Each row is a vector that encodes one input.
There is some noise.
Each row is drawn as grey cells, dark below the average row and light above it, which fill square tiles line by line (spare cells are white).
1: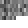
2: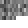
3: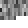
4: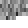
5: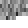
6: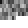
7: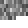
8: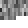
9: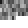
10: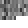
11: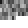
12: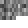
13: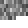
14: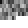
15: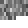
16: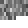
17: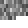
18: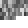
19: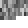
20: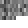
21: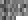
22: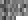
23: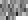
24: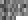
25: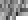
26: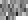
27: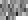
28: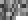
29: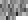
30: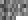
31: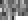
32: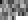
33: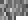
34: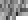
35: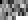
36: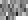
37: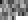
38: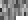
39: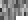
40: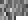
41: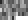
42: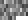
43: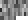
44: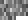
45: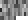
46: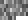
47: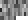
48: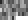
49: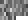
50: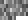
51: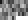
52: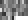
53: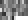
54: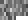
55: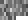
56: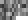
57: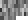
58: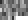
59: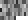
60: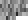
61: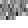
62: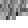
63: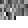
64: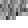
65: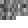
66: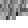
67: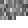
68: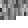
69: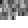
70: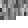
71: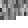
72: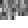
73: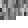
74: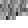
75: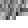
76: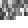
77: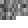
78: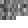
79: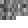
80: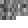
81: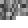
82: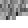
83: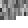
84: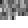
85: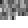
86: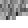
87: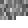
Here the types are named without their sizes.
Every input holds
a label.
